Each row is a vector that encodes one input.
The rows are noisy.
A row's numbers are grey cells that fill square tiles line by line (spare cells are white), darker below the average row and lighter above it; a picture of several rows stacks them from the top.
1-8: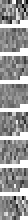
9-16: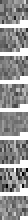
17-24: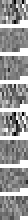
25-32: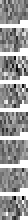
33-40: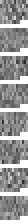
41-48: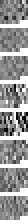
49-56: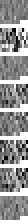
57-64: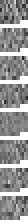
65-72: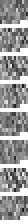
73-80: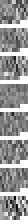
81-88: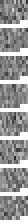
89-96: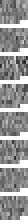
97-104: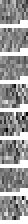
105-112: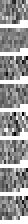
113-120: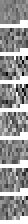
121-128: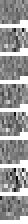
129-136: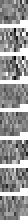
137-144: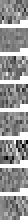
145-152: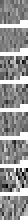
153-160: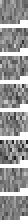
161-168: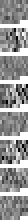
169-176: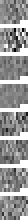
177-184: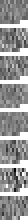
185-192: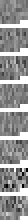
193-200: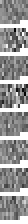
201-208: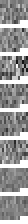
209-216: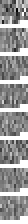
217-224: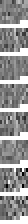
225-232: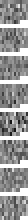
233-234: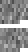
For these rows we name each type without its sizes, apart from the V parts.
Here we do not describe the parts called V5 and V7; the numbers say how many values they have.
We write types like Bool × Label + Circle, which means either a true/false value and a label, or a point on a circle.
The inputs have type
(Bool × Line × V7 + V5) × Line.
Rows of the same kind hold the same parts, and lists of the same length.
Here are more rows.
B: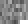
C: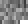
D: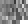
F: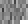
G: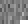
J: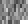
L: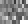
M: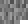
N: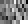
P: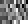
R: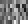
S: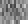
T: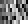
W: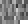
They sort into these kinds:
B, C, D, G, L, M, W
F, J, N, P, R, S, T

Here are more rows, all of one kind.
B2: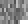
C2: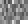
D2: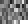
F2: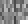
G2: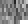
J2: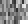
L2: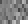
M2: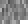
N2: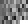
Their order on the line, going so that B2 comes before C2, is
D2, M2, F2, L2, J2, G2, N2, B2, C2.
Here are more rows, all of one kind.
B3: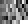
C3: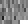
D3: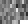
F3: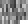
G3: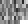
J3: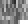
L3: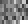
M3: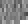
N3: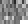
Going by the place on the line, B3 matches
G3, M3 and N3.
